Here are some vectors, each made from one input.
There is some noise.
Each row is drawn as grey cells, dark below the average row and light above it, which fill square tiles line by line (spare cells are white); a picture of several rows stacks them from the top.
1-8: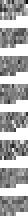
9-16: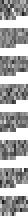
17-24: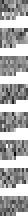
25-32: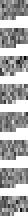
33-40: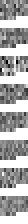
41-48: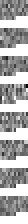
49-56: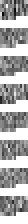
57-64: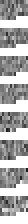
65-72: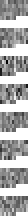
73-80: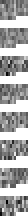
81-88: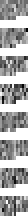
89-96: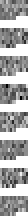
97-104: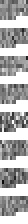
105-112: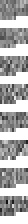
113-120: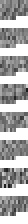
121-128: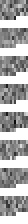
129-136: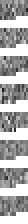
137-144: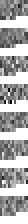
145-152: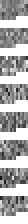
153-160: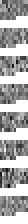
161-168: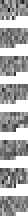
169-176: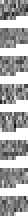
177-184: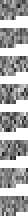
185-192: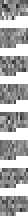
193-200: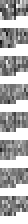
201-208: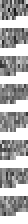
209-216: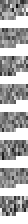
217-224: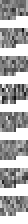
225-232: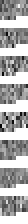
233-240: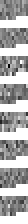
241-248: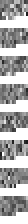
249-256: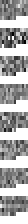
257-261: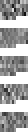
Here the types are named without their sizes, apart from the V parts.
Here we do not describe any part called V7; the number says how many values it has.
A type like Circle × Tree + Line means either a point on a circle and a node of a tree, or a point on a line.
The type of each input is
(Bool × Bool × Bool + Unit) × V7 + Line.
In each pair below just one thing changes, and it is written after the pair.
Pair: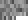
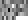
the value of V7
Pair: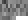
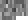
one of the three true/false values
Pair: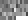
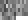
one of the three true/false values
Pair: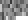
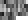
the value of V7
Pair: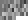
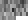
the value of V7
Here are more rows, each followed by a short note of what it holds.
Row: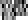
three true/false values and a value of V7
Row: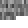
a point on a line
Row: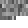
a value of V7
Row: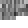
three true/false values and a value of V7
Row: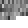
a value of V7
